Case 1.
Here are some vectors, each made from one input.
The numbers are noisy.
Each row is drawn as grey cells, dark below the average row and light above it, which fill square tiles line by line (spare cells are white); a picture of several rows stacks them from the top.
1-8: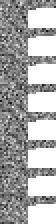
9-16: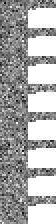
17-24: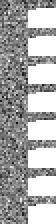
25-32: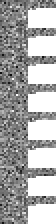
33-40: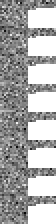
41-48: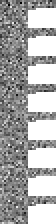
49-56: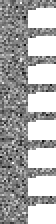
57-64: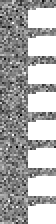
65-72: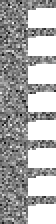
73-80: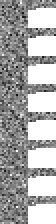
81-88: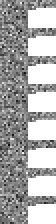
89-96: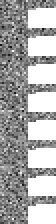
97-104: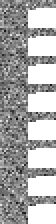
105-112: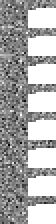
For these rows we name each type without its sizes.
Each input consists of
either a label, or a point on each of two lines.
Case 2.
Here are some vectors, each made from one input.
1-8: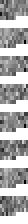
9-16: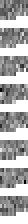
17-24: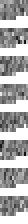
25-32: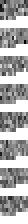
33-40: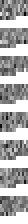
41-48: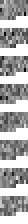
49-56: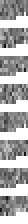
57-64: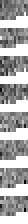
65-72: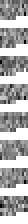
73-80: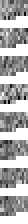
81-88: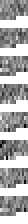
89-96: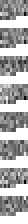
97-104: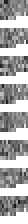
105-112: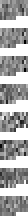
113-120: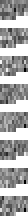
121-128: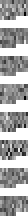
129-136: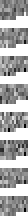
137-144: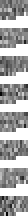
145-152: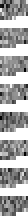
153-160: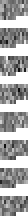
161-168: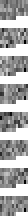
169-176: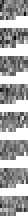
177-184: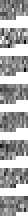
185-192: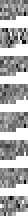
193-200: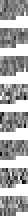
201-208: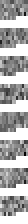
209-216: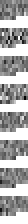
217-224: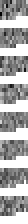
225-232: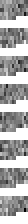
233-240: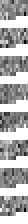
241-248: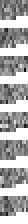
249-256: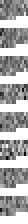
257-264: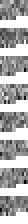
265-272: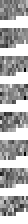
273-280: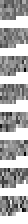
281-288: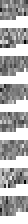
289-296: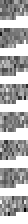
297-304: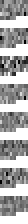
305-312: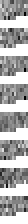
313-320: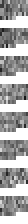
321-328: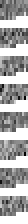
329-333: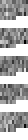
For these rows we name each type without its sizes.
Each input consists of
a list of points on a line.
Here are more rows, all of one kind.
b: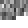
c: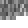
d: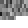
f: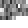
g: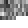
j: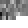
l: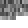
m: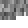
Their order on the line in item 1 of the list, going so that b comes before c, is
d, j, b, m, l, c, g, f.
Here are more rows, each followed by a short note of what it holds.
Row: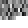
the empty list
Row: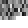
the empty list
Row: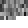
a list of one item
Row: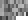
a list of two items
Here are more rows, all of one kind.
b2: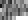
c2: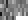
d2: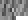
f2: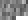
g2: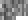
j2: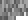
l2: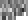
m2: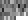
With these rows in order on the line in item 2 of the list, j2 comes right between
b2 and g2.
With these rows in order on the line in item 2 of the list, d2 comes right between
c2 and f2.
